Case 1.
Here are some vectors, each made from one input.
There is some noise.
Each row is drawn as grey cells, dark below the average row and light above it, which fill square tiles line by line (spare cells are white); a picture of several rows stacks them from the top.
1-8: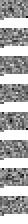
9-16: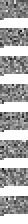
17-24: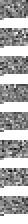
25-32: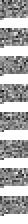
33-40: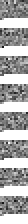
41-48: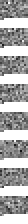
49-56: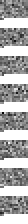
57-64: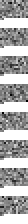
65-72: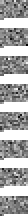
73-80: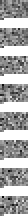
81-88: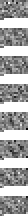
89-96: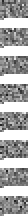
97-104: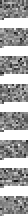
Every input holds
either a point on each of two 6-point circles, or a point on a 9-point circle.
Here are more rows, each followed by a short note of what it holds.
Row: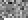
a point on each of two 6-point circles
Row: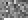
a point on a 9-point circle
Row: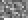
a point on a 9-point circle
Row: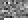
a point on a 9-point circle
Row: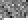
a point on a 9-point circle
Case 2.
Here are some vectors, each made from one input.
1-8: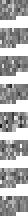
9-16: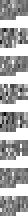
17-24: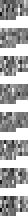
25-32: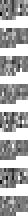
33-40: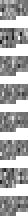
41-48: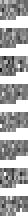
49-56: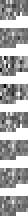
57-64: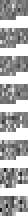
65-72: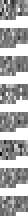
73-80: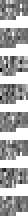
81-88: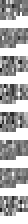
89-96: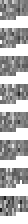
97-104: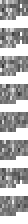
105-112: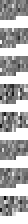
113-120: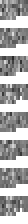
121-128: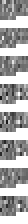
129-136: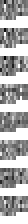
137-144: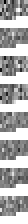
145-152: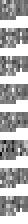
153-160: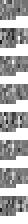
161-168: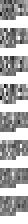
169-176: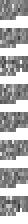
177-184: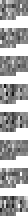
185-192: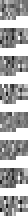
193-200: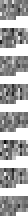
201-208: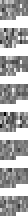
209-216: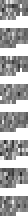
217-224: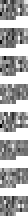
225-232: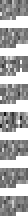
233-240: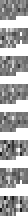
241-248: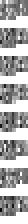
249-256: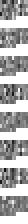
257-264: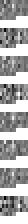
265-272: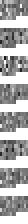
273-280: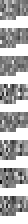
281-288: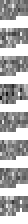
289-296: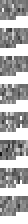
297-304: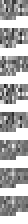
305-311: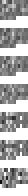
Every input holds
either a point on each of two 6-point circles, or a point on a 12-point line.
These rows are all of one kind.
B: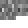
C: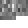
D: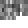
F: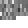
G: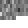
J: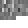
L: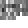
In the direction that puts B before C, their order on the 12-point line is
B, C, J, G, F, L, D.
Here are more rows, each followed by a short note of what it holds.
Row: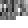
a point on each of two 6-point circles
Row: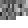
a point on each of two 6-point circles
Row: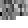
a point on each of two 6-point circles
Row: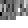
a point on each of two 6-point circles
